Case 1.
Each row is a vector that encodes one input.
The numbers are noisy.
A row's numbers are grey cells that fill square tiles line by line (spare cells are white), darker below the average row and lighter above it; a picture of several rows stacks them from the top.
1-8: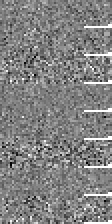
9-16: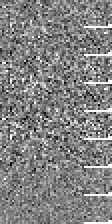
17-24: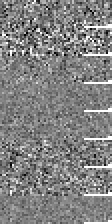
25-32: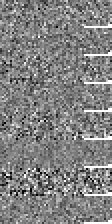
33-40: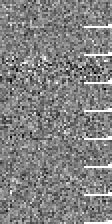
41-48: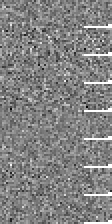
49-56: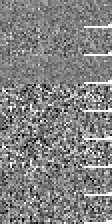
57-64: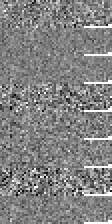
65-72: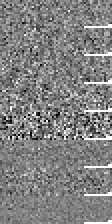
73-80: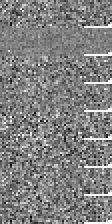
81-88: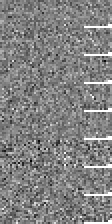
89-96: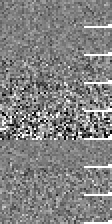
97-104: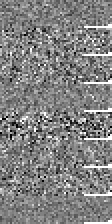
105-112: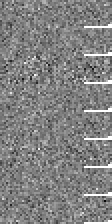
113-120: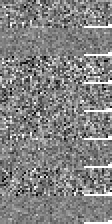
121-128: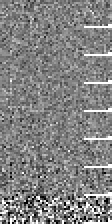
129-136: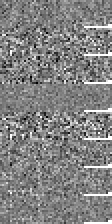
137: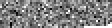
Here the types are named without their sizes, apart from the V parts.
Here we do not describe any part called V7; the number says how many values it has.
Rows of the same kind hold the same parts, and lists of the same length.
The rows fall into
3 kinds.
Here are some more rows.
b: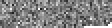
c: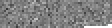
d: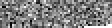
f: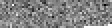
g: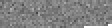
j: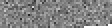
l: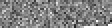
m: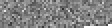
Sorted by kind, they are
b, c, g
d
f, j, l, m

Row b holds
three true/false values.
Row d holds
a value of V7.
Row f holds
a point on a line.
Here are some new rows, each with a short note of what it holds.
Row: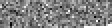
a point on a line
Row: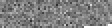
a value of V7
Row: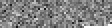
three true/false values
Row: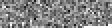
three true/false values
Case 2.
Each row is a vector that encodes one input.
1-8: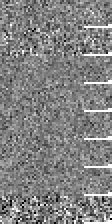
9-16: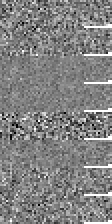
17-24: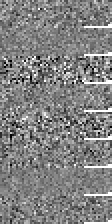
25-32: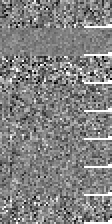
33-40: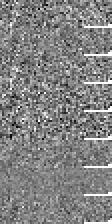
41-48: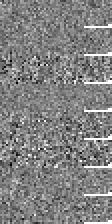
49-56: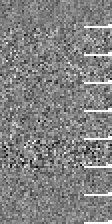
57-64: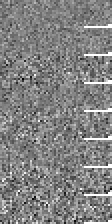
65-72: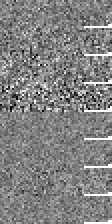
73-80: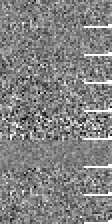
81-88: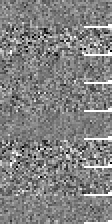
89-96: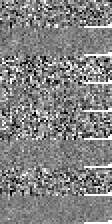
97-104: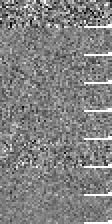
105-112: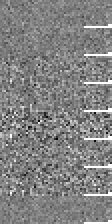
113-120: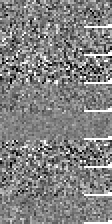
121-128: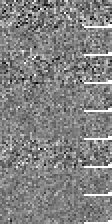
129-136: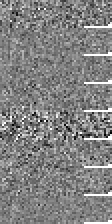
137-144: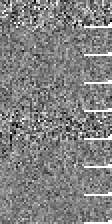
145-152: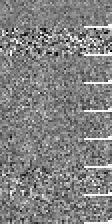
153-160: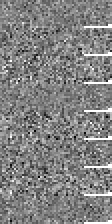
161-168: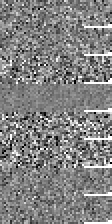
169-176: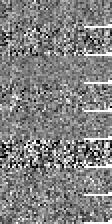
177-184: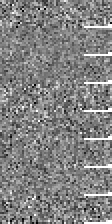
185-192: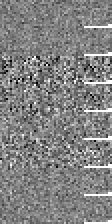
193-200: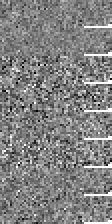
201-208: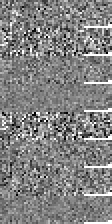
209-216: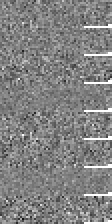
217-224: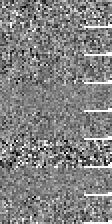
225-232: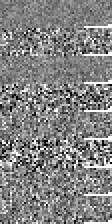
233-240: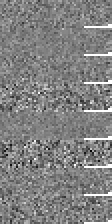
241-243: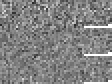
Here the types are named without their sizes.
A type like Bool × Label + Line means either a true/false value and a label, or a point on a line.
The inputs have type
Bool × (Circle + Unit) + Line.
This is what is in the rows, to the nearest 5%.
About 50% of them hold a point on a line. The rest hold a true/false value, together with either a point on a circle, or a fixed value.
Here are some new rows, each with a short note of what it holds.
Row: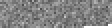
a true/false value
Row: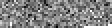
a point on a line
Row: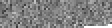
a point on a circle and a true/false value
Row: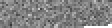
a true/false value
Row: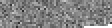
a true/false value
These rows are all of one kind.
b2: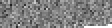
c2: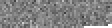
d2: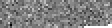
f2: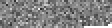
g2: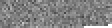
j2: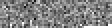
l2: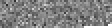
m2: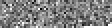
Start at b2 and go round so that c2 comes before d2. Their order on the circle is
b2, f2, m2, c2, d2, g2, j2, l2.
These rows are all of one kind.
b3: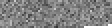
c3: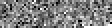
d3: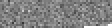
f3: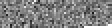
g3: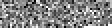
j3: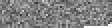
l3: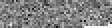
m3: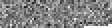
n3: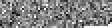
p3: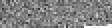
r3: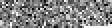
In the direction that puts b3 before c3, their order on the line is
p3, d3, b3, f3, l3, c3, j3, r3, m3, n3, g3.
